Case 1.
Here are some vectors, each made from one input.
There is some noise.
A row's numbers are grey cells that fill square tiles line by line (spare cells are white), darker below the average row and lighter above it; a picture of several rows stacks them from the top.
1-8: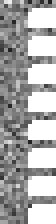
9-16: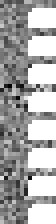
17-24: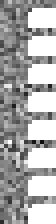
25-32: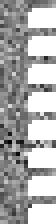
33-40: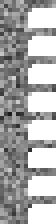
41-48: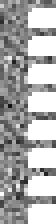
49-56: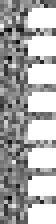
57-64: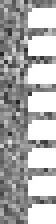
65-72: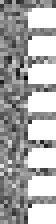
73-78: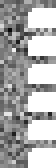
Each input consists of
either a point on a 3-point line and a point on a 7-point line, or a point on an 8-point line.
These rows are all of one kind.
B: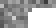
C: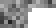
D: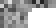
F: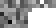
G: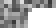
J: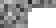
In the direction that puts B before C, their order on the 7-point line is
J, G, D, B, F, C.
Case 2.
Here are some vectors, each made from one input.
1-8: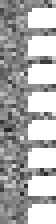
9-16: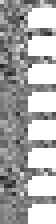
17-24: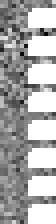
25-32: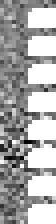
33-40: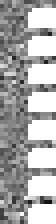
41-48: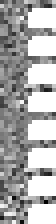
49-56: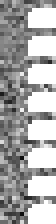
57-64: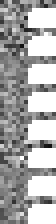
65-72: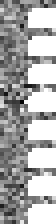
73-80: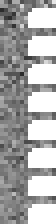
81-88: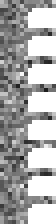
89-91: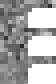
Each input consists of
either a point on a 6-point line, or a point on a 7-point line.
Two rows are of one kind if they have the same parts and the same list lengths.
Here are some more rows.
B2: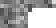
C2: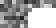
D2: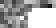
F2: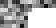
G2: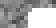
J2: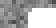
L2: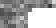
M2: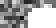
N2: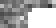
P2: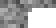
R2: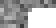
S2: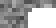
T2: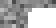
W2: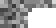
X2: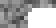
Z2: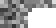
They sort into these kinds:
B2, D2, L2, N2, W2, Z2
C2, F2, G2, J2, M2, P2, R2, S2, T2, X2

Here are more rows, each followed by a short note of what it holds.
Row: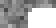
a point on a 7-point line
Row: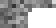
a point on a 6-point line
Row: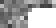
a point on a 6-point line
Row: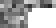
a point on a 6-point line
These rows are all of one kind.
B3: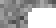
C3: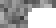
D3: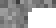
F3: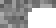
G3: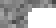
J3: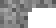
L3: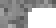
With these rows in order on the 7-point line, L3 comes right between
C3 and F3.
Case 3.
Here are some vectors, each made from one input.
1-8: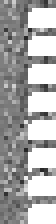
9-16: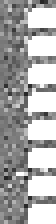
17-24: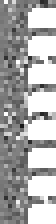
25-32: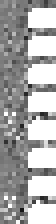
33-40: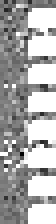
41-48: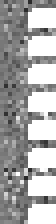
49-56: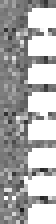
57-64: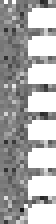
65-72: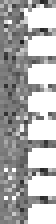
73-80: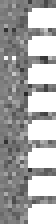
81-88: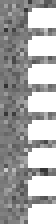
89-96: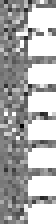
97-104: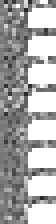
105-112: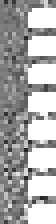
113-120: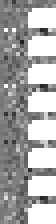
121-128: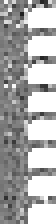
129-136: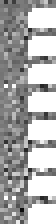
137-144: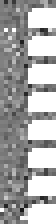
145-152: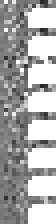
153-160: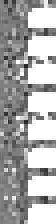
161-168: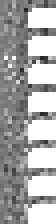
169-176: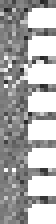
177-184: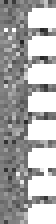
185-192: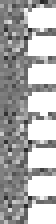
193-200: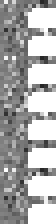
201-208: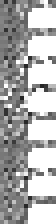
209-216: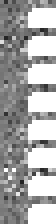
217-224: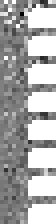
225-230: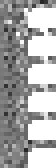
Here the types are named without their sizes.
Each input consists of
a list of points on a line.
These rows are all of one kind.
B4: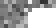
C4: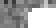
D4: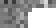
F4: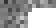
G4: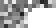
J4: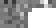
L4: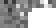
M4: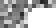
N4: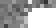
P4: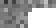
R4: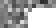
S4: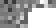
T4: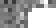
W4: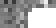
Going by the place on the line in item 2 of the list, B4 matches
C4, J4, M4 and P4.
